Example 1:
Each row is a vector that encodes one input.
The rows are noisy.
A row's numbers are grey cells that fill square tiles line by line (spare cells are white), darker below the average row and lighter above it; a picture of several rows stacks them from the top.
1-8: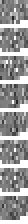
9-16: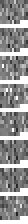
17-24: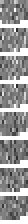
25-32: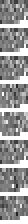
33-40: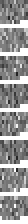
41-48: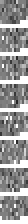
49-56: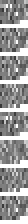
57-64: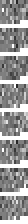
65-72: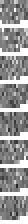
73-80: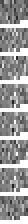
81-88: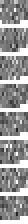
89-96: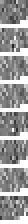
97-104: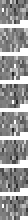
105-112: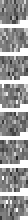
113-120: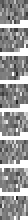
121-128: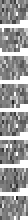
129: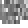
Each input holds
four true/false values.
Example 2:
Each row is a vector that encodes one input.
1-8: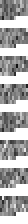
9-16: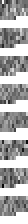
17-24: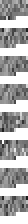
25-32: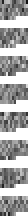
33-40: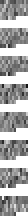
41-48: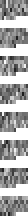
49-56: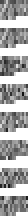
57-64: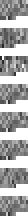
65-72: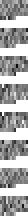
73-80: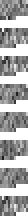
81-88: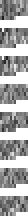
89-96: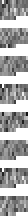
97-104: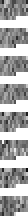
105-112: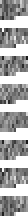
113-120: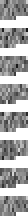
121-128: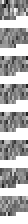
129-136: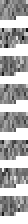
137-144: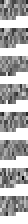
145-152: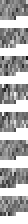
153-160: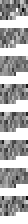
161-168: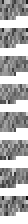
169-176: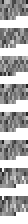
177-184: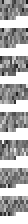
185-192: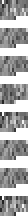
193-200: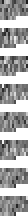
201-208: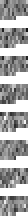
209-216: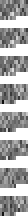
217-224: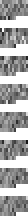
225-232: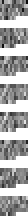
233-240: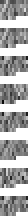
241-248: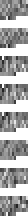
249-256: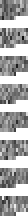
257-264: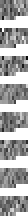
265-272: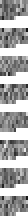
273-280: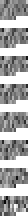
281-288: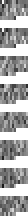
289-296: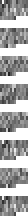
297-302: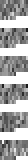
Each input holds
a point on a 9-point line.
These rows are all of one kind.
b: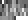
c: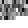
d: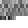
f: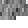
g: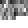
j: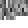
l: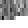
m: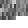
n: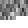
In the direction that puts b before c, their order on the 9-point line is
b, f, d, m, l, j, n, c, g.
